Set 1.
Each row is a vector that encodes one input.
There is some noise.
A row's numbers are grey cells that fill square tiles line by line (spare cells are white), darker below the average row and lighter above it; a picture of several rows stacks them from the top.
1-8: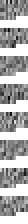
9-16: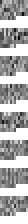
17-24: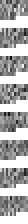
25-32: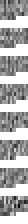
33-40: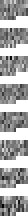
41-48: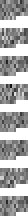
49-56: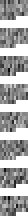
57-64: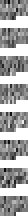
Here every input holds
a point on a 6-point line and a node of a 9-node tree.
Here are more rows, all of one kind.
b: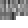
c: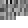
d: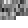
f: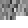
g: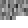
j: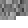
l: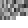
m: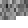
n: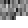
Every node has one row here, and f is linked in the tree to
c and g.
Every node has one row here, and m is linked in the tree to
j and l.
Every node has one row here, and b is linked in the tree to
j and n.
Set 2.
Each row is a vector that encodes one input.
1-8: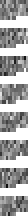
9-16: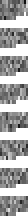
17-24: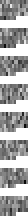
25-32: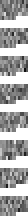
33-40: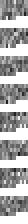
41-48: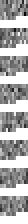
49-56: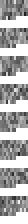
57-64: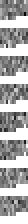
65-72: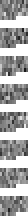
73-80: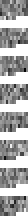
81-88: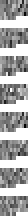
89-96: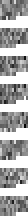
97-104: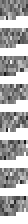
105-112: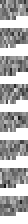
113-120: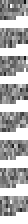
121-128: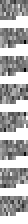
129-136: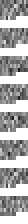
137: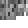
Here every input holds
a point on a 7-point line and a node of a 9-node tree.
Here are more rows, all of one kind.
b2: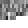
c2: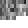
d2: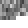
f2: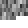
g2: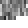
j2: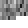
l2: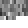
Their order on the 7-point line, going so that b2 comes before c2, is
b2, l2, f2, j2, d2, g2, c2.
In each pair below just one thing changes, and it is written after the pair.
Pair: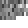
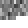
the place on the 7-point line
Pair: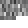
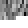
the place on the 7-point line
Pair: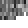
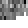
the node of the tree
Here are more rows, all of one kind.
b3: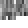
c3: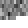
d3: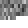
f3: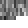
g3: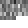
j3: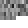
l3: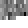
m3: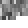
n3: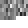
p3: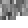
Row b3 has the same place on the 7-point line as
l3 and n3.
